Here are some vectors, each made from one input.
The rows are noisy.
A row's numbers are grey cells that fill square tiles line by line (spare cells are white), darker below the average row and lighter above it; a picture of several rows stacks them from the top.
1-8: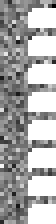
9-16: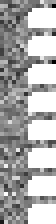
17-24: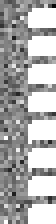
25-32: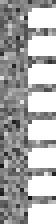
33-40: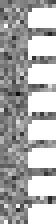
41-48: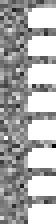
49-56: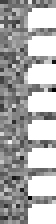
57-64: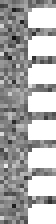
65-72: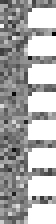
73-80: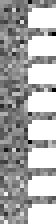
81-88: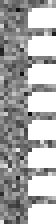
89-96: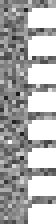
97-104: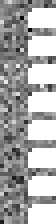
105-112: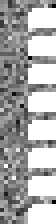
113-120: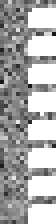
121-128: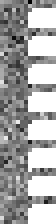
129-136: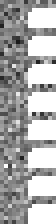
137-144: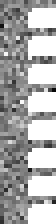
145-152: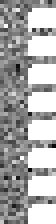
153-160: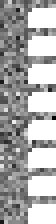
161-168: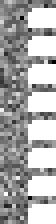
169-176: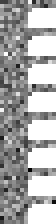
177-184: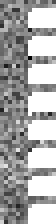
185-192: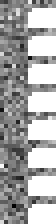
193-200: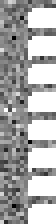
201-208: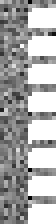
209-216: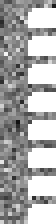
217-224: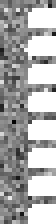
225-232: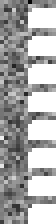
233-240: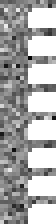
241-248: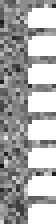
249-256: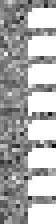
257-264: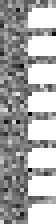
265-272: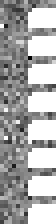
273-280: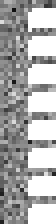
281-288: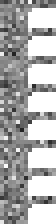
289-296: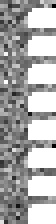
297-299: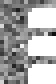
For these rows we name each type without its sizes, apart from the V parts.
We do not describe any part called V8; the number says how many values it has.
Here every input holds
a point on a line and a value of V8, together with either a point on a line, or a value of V8.
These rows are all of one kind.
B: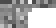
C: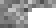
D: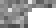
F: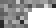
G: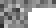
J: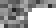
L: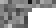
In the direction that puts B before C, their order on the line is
L, J, D, B, C, G, F.
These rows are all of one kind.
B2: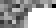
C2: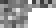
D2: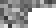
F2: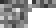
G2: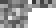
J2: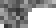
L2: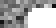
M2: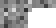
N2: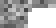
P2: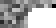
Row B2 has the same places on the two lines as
J2 and P2.
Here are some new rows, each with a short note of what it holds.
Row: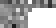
a point on a line and two values of V8
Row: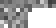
a point on a line and two values of V8
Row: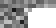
a point on a line and two values of V8
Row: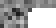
a point on a line and two values of V8
